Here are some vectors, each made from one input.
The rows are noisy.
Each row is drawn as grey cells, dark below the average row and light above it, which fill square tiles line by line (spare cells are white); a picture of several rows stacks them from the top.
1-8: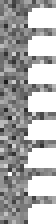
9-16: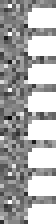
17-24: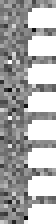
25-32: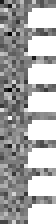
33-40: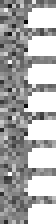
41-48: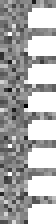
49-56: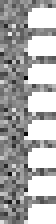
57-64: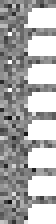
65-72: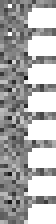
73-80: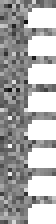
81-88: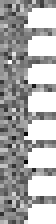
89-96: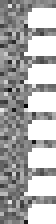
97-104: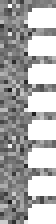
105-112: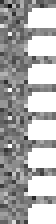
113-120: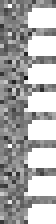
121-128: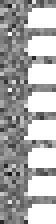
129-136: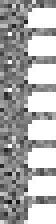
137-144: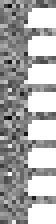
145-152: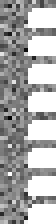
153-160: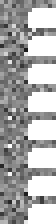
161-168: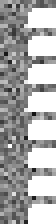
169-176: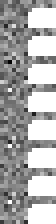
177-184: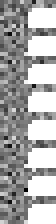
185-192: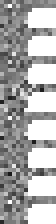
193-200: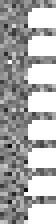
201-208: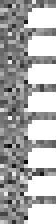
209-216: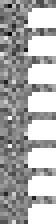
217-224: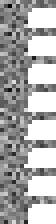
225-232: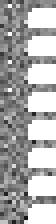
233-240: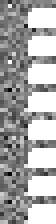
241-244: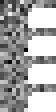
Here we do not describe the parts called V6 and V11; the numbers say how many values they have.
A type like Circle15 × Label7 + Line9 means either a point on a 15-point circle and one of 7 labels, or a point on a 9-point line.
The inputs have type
Bool × (Circle10 + V6) + V11.
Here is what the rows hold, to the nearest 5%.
About 60% of them hold a true/false value, together with either a point on a 10-point circle, or a value of V6. The rest hold a value of V11.
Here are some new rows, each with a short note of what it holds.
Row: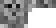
a value of V11
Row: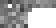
a point on a 10-point circle and a true/false value
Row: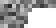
a value of V11
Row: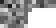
a value of V11
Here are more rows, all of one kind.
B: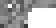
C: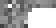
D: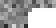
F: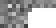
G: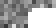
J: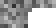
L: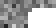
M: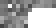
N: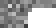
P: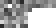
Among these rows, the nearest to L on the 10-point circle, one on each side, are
C and D.
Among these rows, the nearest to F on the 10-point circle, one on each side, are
M and P.
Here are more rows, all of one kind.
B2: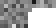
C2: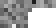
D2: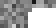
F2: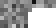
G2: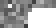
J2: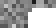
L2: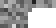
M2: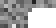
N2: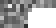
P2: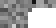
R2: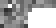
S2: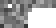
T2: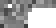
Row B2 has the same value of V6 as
N2 and S2.
